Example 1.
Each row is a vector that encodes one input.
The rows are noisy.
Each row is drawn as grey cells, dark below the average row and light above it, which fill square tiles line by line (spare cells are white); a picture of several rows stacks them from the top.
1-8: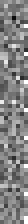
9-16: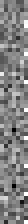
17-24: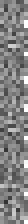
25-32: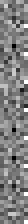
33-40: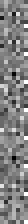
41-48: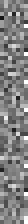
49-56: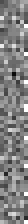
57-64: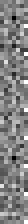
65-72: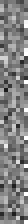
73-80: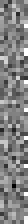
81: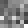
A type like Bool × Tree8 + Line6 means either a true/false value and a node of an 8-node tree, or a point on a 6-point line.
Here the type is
Bool × Bool × Bool + Tree11.
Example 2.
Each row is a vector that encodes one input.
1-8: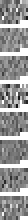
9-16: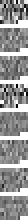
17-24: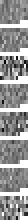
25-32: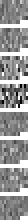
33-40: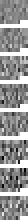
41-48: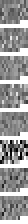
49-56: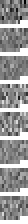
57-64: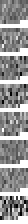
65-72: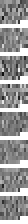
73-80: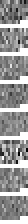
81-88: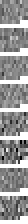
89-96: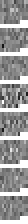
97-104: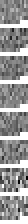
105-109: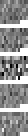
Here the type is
Label6 × Line6 × Line6 + Unit.
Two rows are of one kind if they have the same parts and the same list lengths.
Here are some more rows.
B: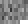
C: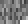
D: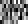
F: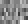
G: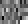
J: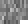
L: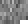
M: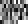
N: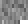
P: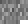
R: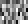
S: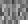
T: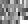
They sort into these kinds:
B, C, F, G, J, L, N, P, R, S, T
D, M

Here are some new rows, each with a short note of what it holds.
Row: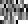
a fixed value
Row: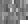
one of 6 labels and a point on each of two 6-point lines
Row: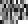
a fixed value
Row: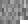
one of 6 labels and a point on each of two 6-point lines
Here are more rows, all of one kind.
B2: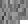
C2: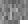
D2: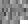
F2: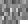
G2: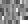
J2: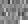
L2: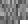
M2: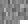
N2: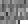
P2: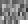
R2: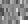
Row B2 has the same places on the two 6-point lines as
J2 and M2.
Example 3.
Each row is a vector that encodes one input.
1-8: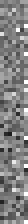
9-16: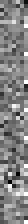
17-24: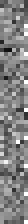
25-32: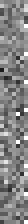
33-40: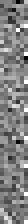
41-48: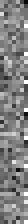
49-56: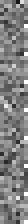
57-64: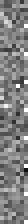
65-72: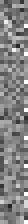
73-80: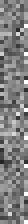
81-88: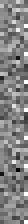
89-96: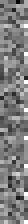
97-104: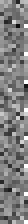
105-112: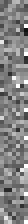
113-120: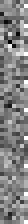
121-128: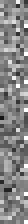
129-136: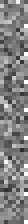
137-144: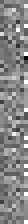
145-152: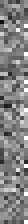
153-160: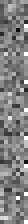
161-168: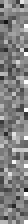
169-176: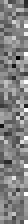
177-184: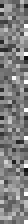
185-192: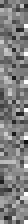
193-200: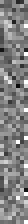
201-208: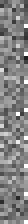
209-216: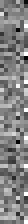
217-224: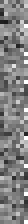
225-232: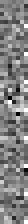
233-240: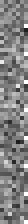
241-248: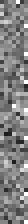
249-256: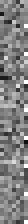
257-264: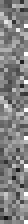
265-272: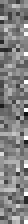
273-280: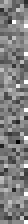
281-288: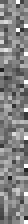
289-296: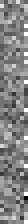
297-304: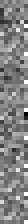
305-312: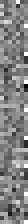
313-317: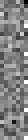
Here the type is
List2(Line17).
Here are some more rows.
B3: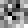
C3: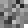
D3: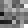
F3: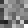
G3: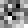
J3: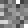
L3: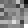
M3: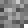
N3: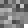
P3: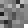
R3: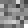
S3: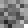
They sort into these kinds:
B3, G3
C3, D3, F3, P3, S3
J3, L3, M3, N3, R3

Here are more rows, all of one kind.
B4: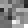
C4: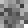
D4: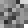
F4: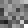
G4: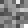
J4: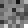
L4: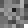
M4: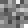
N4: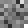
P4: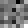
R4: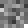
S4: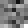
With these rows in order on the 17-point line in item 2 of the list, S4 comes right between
L4 and M4.
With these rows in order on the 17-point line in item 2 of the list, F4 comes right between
D4 and P4.
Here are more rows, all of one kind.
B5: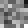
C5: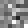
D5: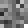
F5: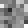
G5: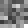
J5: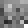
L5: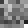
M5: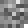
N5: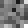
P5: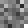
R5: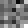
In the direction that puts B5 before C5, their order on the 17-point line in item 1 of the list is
B5, C5, M5, F5, P5, D5, L5, J5, N5, R5, G5.
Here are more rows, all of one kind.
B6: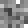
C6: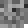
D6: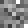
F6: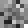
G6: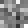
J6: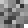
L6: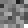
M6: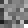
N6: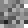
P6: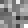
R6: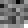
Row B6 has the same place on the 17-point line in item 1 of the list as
D6, G6 and P6.
